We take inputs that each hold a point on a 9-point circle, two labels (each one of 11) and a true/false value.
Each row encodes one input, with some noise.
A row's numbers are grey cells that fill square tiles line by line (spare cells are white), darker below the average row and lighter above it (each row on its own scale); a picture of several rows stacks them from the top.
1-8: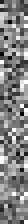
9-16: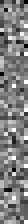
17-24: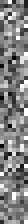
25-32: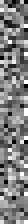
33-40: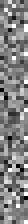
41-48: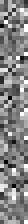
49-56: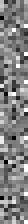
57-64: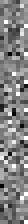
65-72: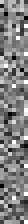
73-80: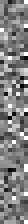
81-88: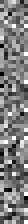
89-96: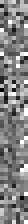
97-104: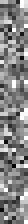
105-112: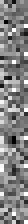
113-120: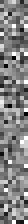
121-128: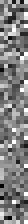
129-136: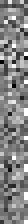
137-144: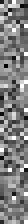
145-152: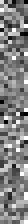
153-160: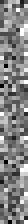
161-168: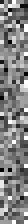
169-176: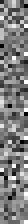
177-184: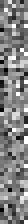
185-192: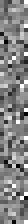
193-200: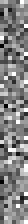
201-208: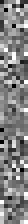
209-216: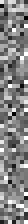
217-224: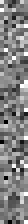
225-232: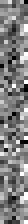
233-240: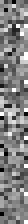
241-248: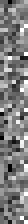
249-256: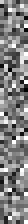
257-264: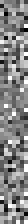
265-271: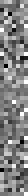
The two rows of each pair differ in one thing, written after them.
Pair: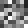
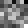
one of the two labels
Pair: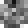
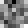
the true/false value
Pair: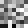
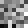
the place on the 9-point circle
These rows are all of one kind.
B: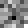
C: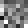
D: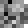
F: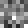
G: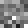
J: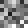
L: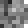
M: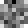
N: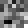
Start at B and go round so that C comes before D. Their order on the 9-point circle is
B, J, G, N, L, C, F, D, M.
